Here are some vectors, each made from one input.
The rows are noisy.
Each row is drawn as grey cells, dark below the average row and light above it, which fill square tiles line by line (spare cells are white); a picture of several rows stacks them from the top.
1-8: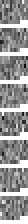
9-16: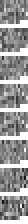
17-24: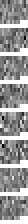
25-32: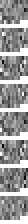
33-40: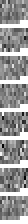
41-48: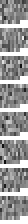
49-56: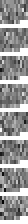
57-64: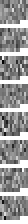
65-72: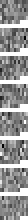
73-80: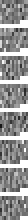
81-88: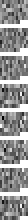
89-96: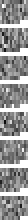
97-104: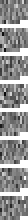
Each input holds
one of 8 labels, together with a list of up to two points on a 6-point line.
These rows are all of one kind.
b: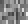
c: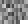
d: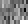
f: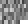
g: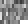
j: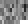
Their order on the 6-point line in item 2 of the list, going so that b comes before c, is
d, f, g, b, c, j.
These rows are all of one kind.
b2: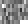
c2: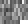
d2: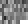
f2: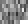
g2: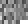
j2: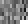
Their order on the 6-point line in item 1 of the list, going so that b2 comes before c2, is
g2, d2, j2, f2, b2, c2.
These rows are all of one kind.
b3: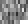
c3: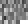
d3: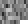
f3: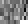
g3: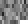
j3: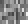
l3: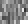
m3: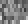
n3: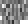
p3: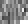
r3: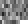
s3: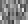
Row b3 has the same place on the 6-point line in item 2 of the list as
d3 and r3.
